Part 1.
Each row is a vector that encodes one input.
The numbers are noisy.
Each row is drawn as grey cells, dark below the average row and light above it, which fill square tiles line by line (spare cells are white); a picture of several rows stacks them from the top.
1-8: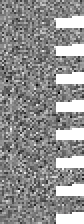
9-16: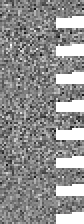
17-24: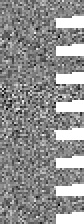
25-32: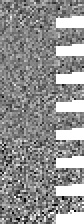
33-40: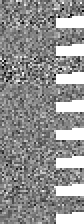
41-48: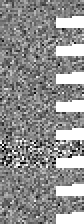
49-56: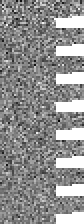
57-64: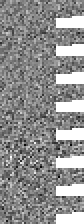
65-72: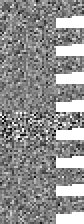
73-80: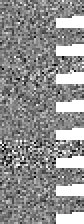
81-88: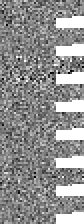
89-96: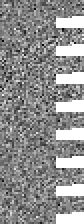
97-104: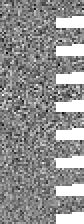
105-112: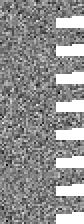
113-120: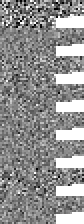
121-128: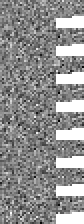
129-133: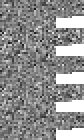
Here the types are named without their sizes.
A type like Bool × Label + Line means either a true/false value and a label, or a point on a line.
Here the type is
Line.
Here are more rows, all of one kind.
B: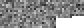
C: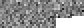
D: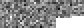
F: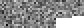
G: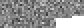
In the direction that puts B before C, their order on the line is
F, B, C, G, D.
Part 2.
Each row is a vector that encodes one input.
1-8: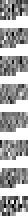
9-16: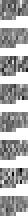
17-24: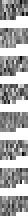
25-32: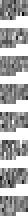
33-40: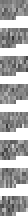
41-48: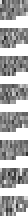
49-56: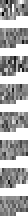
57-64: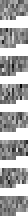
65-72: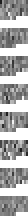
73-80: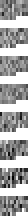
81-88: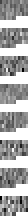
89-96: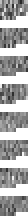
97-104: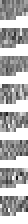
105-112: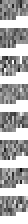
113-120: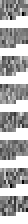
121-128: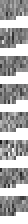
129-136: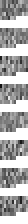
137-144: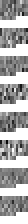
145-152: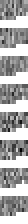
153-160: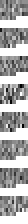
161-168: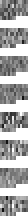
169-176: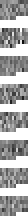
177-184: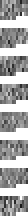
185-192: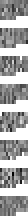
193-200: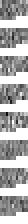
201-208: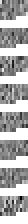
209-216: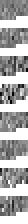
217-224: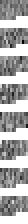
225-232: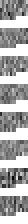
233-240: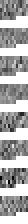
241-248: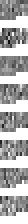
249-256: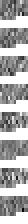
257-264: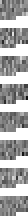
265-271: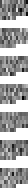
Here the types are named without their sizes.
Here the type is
Bool × Bool × Bool × Bool.
